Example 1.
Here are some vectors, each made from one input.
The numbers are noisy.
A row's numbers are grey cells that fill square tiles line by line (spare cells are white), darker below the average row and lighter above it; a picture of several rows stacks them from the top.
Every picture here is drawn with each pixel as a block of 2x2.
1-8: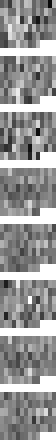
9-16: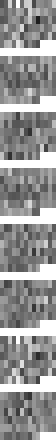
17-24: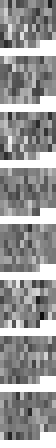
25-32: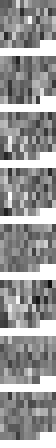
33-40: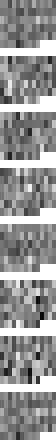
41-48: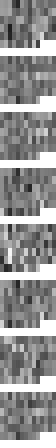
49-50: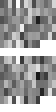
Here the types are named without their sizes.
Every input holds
a true/false value, together with either a fixed value, or a node of a tree.
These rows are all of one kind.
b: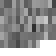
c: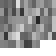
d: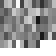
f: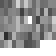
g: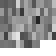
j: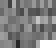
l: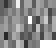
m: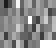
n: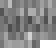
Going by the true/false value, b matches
j and n.
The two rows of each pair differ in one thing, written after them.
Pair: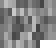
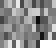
the true/false value
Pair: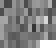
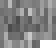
the node of the tree
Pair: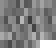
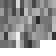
the true/false value
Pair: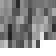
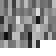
the true/false value
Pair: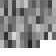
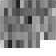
the true/false value
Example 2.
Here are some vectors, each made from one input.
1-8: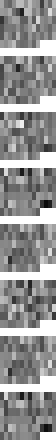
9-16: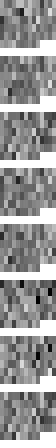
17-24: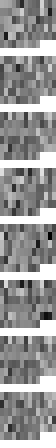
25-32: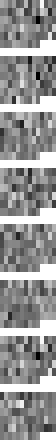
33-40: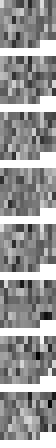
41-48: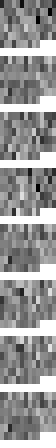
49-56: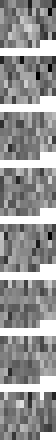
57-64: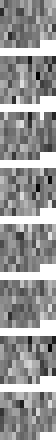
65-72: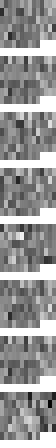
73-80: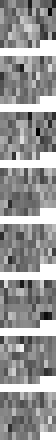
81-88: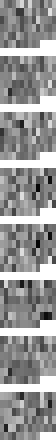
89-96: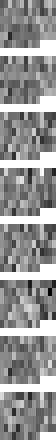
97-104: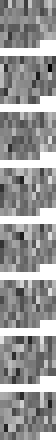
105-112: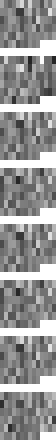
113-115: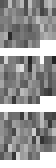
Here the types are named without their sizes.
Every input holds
either a point on a circle, or a point on a line.
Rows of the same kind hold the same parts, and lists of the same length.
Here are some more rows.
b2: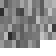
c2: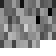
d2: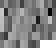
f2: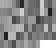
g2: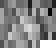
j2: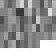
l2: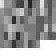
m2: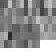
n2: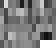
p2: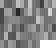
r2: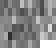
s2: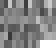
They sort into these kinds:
b2, j2, m2, p2, r2, s2
c2, d2, f2, g2, l2, n2

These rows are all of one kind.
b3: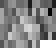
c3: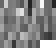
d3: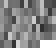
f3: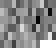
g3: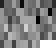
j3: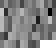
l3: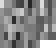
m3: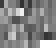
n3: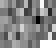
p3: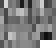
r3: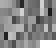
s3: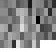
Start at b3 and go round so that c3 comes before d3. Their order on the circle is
b3, s3, f3, n3, l3, r3, m3, p3, c3, d3, j3, g3.
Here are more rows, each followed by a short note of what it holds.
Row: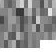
a point on a line
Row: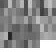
a point on a line
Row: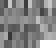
a point on a line
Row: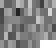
a point on a line
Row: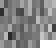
a point on a line
